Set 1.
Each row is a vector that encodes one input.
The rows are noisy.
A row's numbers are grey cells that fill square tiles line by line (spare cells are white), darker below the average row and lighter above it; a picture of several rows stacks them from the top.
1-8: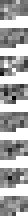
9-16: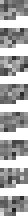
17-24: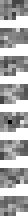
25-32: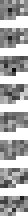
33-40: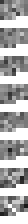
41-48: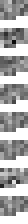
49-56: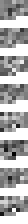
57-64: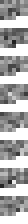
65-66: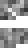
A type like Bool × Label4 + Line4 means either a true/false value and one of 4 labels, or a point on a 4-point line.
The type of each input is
Label7 + Line7.
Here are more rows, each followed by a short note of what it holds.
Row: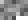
one of 7 labels
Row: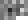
a point on a 7-point line
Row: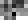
one of 7 labels
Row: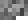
one of 7 labels
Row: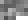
one of 7 labels
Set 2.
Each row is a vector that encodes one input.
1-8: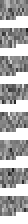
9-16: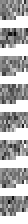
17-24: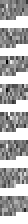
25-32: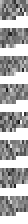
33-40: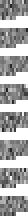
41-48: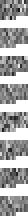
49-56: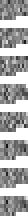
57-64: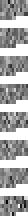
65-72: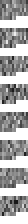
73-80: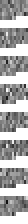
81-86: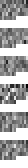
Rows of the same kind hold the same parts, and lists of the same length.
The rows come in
2 kinds.
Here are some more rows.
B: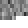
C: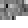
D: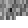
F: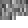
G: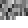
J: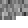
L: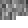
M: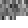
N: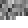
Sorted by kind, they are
B, C, D, F, G, J, L, N
M

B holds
a point on an 8-point circle.
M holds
a point on a 4-point line and a point on a 5-point line.
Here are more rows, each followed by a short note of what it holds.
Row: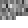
a point on an 8-point circle
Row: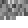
a point on an 8-point circle
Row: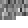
a point on an 8-point circle
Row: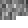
a point on an 8-point circle
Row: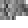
a point on an 8-point circle
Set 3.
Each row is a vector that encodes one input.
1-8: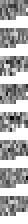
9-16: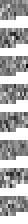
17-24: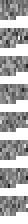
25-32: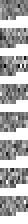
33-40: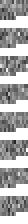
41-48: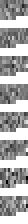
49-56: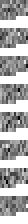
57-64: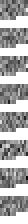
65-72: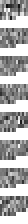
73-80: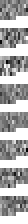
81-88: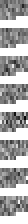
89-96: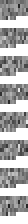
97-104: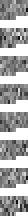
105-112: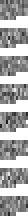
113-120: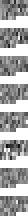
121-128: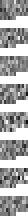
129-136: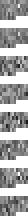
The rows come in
2 kinds.
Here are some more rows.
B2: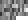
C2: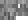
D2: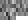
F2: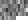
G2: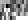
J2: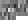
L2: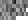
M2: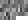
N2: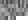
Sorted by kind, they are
B2, C2, D2, F2, J2, L2, M2, N2
G2

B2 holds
a point on a 4-point line, a point on a 5-point line and a true/false value.
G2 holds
a fixed value.
